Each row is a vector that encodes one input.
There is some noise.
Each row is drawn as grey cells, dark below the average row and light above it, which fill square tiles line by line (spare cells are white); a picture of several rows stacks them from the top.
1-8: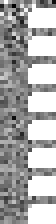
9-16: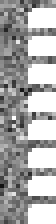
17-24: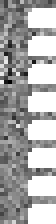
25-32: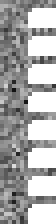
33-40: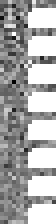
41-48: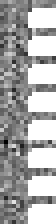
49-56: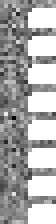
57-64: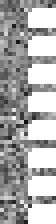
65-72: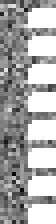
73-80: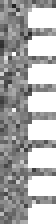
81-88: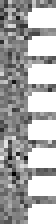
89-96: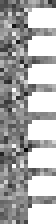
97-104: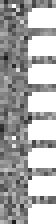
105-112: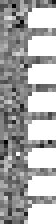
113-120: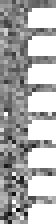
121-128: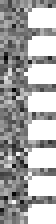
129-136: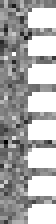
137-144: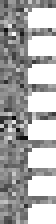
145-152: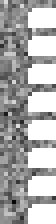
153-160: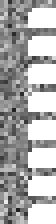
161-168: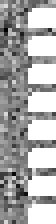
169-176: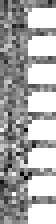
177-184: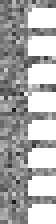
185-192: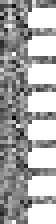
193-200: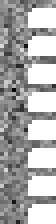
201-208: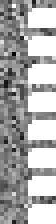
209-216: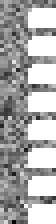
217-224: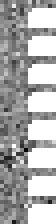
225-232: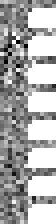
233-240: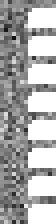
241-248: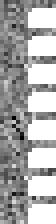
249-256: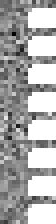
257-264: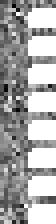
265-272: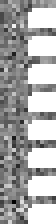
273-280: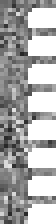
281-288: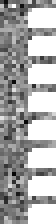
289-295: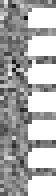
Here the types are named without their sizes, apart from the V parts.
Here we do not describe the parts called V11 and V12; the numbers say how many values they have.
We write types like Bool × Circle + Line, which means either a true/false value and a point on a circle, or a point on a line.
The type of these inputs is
Bool × (Circle + V11) × V12 + Line × Line.
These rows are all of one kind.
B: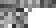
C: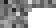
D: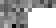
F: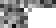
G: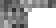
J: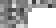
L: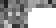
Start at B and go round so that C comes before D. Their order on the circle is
B, C, L, G, D, F, J.
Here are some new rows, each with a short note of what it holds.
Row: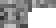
a point on each of two lines
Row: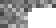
a true/false value, a value of V11 and a value of V12
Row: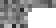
a point on a circle, a true/false value and a value of V12
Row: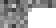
a point on a circle, a true/false value and a value of V12
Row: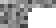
a point on each of two lines
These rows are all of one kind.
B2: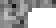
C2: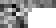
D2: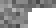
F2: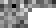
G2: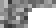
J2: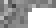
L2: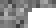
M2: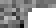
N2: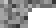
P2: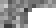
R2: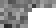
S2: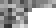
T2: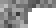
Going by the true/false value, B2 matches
C2, J2, P2 and T2.
